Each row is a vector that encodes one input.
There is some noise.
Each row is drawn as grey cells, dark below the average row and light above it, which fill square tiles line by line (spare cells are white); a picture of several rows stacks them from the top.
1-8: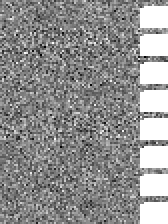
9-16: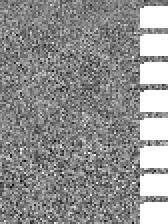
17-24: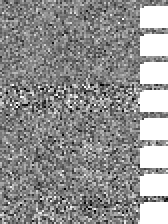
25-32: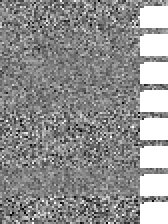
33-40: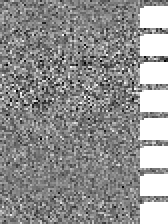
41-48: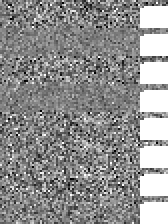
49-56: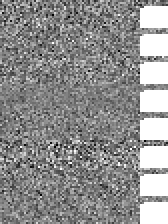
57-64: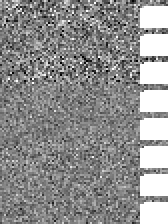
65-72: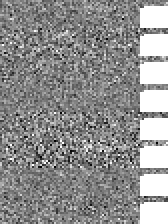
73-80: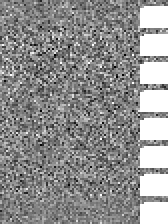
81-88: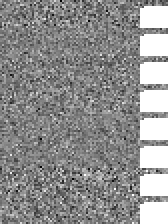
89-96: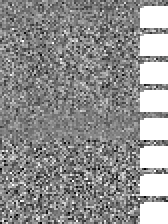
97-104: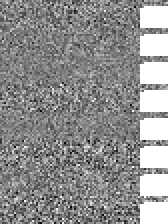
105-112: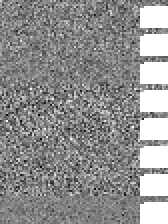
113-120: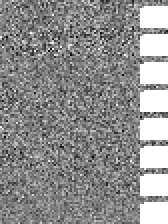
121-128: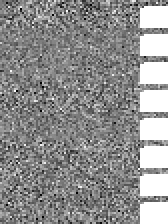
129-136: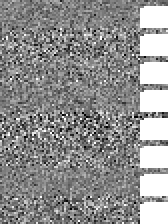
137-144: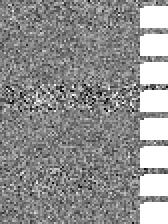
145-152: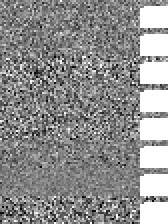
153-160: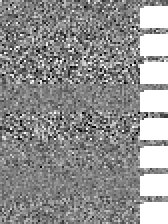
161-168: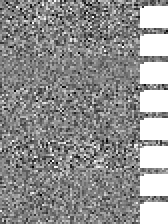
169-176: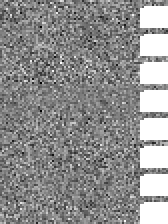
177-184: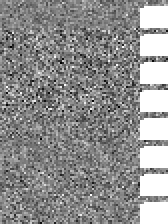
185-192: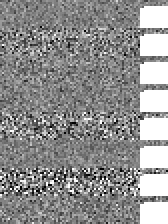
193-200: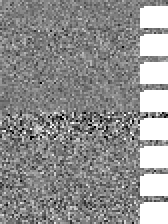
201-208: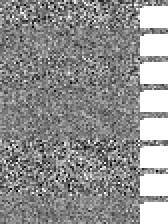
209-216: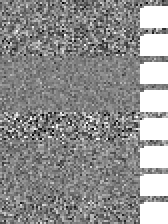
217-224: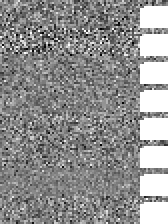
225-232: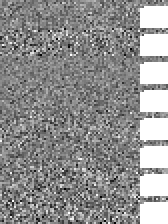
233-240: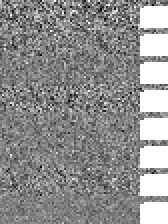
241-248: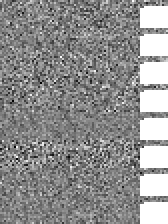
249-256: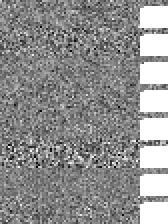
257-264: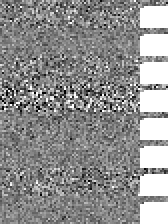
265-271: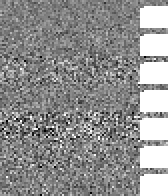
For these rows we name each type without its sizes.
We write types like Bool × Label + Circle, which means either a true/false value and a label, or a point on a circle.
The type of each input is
(Bool × Bool × Bool × Bool + Unit) × (Line + Tree).
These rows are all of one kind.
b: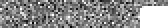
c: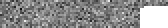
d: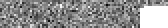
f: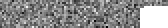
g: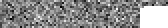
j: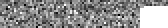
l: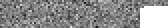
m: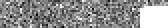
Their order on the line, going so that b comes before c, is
g, f, b, l, c, j, d, m.
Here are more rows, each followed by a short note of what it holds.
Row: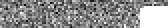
a node of a tree and four true/false values
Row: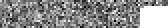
a point on a line
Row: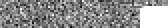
a point on a line and four true/false values
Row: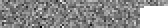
a node of a tree
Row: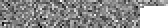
a point on a line
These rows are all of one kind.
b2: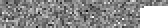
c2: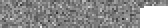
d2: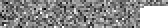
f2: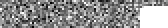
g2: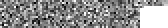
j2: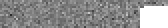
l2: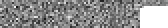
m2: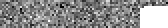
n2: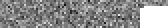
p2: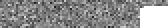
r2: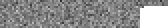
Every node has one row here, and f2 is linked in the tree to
b2, c2, d2 and n2.
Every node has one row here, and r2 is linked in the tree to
p2.
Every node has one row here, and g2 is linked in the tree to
j2.
